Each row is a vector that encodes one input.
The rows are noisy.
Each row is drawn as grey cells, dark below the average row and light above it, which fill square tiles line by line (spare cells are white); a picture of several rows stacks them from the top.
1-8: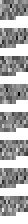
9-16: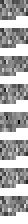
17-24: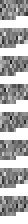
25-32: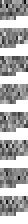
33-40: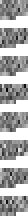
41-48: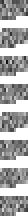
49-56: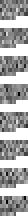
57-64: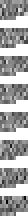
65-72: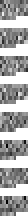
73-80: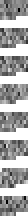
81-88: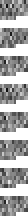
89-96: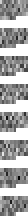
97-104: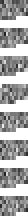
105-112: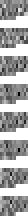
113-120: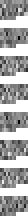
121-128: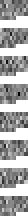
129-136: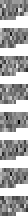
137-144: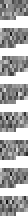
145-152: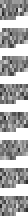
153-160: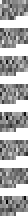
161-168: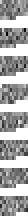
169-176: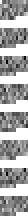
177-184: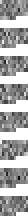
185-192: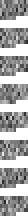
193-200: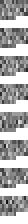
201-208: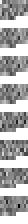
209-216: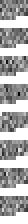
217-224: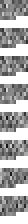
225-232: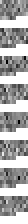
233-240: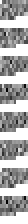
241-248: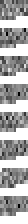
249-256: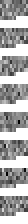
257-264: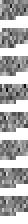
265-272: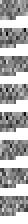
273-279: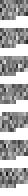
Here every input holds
either a point on a 10-point circle, or three true/false values.
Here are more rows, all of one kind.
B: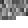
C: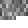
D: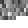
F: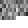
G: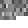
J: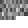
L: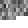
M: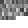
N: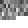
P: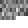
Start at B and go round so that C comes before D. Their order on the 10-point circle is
B, M, J, P, F, N, L, G, C, D.
